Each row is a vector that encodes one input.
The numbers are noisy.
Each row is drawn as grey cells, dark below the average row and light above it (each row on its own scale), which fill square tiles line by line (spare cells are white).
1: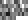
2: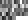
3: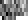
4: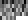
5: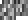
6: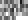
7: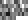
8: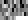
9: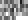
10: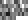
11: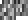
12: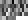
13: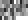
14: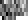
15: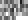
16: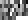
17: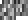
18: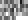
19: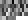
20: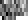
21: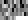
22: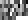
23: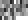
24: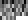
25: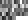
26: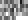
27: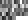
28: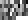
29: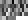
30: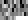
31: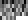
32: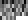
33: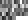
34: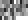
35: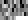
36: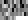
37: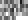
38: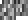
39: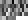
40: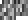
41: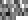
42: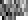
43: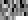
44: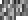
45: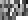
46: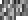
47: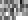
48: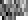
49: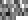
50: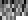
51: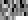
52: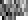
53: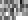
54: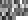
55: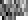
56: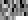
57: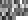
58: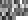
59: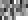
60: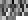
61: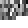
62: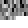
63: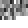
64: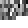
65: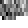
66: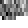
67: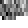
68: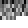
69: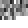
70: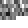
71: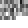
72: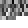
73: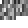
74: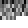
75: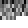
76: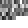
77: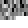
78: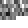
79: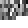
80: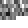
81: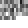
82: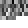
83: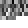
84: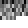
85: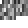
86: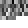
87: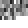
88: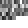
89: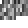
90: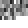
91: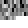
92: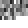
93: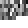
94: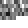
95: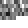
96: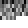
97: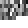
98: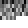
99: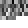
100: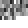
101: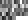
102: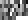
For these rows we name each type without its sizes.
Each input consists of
a point on a line.
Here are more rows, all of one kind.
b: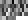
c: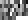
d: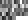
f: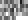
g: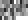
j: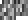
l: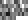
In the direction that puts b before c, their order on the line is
g, f, b, j, c, d, l.
